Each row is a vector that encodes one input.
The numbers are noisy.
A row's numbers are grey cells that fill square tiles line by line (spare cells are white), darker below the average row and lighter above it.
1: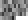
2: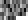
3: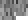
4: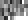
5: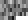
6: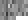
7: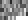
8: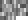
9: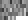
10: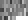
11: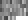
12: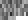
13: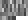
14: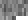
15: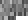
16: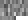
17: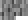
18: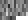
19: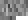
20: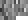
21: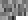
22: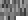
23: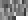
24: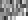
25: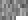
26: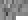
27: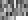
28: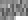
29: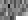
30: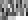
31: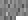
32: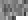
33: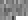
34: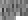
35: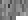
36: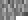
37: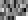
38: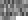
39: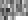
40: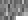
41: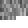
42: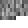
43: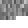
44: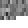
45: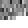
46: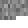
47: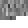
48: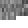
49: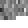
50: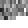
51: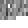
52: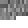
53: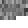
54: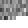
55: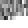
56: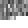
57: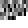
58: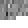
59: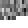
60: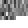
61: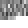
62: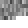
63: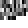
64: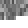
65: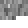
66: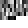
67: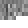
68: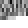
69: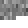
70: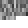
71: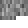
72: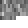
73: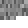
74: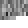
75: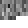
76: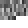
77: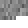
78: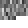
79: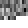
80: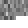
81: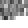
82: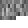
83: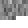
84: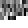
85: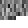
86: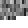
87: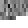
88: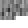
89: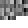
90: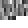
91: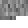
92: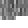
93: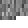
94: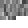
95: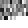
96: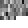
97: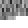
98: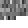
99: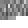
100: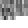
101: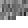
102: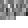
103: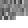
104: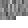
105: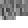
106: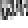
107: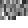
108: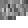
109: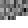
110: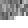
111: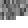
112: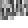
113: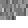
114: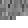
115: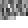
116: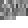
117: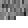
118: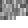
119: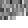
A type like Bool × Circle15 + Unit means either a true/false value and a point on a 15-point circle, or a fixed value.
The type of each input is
Bool × Circle6 × (Line3 × Line4 + Unit) + List2(Line5).
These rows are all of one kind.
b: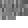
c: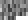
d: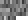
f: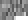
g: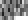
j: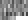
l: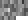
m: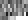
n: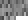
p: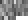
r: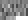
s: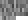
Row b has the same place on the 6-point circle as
d, g and s.
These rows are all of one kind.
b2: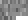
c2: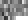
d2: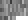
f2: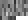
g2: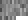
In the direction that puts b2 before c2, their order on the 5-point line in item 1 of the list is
b2, c2, g2, d2, f2.
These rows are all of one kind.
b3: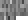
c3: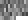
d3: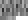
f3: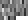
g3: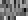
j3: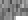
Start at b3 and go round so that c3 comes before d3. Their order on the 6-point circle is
b3, g3, c3, d3, j3, f3.
